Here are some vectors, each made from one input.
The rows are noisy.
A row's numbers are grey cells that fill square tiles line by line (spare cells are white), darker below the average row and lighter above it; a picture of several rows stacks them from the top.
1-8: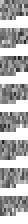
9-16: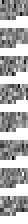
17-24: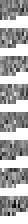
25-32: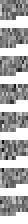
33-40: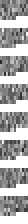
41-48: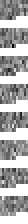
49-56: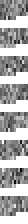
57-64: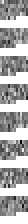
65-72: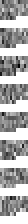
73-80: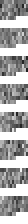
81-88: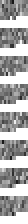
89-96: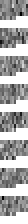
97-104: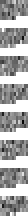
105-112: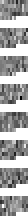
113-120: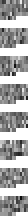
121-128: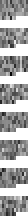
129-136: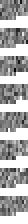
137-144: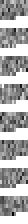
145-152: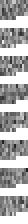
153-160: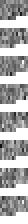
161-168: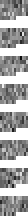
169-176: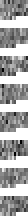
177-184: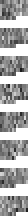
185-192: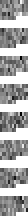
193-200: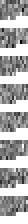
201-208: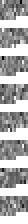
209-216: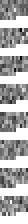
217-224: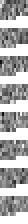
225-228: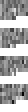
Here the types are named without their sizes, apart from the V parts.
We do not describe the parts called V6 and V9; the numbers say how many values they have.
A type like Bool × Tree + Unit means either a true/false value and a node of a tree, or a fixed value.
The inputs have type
Circle × Line × V6 × V9.
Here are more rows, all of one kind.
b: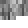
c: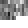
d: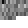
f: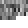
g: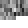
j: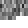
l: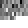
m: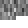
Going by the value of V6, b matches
g and m.
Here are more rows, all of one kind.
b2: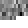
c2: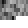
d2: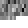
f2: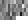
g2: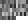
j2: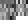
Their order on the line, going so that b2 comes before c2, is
b2, c2, f2, j2, g2, d2.
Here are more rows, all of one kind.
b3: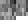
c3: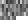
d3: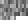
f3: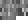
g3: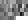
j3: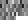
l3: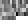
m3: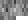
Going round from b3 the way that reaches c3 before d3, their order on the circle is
b3, l3, g3, j3, c3, f3, d3, m3.
